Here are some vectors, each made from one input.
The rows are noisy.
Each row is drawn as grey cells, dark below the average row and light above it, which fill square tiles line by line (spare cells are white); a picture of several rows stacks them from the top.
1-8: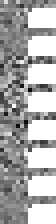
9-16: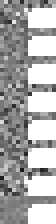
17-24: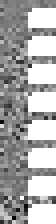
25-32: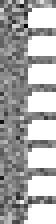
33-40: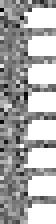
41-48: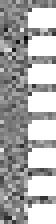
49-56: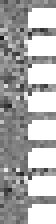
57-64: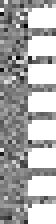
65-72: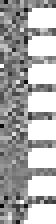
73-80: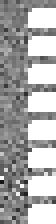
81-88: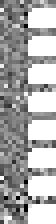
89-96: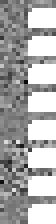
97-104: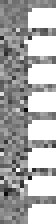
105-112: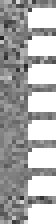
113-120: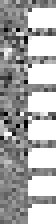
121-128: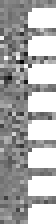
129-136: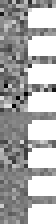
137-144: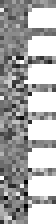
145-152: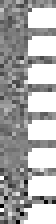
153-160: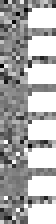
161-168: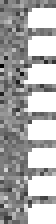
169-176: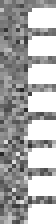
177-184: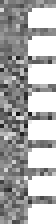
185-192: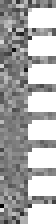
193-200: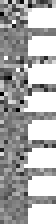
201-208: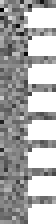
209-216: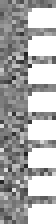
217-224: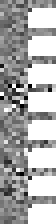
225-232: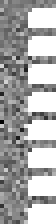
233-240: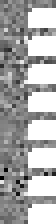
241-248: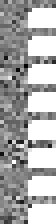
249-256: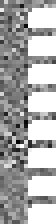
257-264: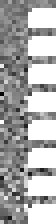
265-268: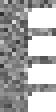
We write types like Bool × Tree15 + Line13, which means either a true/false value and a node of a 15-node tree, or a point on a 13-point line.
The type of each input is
Bool × Circle16.
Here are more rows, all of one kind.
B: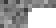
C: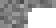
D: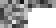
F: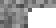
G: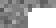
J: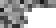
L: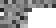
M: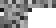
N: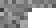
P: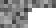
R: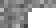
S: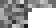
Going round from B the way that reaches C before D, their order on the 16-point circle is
B, C, J, D, P, R, F, M, G, S, N, L.
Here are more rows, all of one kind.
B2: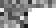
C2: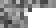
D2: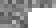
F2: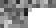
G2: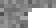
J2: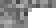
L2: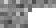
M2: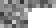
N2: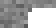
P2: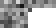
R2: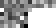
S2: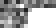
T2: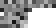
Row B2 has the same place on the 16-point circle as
D2, N2 and R2.
